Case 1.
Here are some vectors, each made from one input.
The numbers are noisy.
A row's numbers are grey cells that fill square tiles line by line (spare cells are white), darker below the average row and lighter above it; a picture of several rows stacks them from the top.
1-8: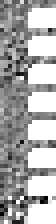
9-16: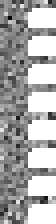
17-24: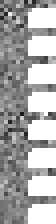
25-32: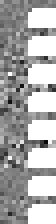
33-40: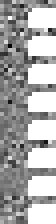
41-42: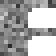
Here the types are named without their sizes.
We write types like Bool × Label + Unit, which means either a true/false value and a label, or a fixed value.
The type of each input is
List(Line).
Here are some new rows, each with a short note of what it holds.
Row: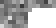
a list of one item
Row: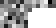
a list of one item
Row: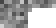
a list of one item
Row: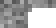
a list of one item
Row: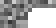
a list of two items
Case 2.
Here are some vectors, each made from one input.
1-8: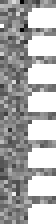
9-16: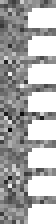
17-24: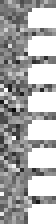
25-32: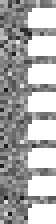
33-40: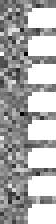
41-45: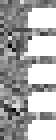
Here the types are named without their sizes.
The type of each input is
Label + Line × Line.
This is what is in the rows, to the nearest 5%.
About 50% of them hold a label. The rest hold a point on each of two lines.
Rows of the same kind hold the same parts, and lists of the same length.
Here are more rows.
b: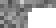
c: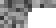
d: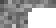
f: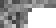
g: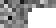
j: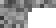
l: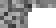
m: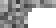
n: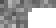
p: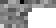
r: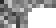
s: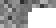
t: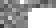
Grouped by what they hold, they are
b, c, j, l, m, t
d, f, g, n, p, r, s

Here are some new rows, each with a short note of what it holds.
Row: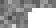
a point on each of two lines
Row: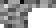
a point on each of two lines
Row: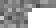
a point on each of two lines
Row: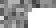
a point on each of two lines
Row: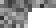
a label
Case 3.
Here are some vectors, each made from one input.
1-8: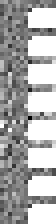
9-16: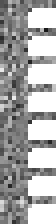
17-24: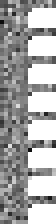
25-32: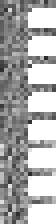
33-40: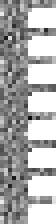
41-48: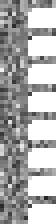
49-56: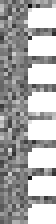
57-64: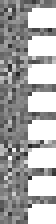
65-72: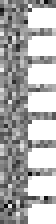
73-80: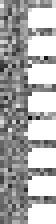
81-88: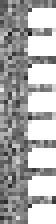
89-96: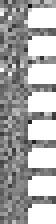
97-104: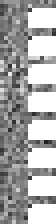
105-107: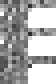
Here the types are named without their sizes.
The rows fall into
2 kinds.
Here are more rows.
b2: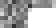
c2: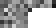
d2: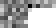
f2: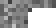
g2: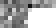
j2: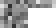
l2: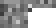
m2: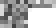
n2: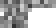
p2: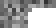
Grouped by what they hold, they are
b2, d2, g2, j2, m2, n2
c2, f2, l2, p2

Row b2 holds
a point on a line.
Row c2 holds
three true/false values.
